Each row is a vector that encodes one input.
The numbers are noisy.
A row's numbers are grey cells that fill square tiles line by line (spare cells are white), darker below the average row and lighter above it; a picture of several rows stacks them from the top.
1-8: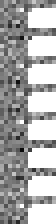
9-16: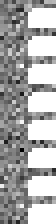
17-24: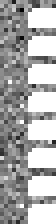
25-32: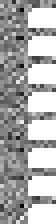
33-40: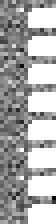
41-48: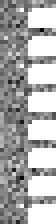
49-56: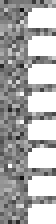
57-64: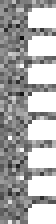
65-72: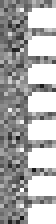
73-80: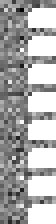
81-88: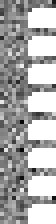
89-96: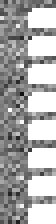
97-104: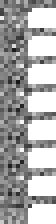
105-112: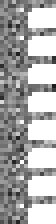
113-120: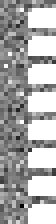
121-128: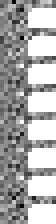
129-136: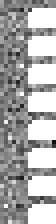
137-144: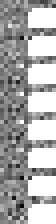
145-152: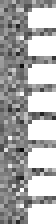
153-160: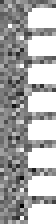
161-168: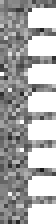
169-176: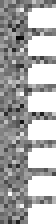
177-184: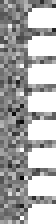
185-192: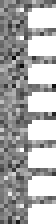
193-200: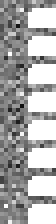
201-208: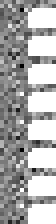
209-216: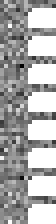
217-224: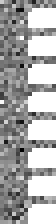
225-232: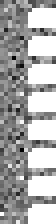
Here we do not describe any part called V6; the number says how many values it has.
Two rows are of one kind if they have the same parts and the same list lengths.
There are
2 kinds of row.
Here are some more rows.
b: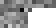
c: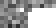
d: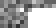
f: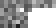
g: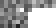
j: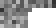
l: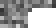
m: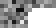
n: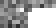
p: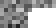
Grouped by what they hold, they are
b, j, l, m
c, d, f, g, n, p

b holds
one of 8 labels, a point on a 4-point line and two values of V6.
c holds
two labels (each one of 7).
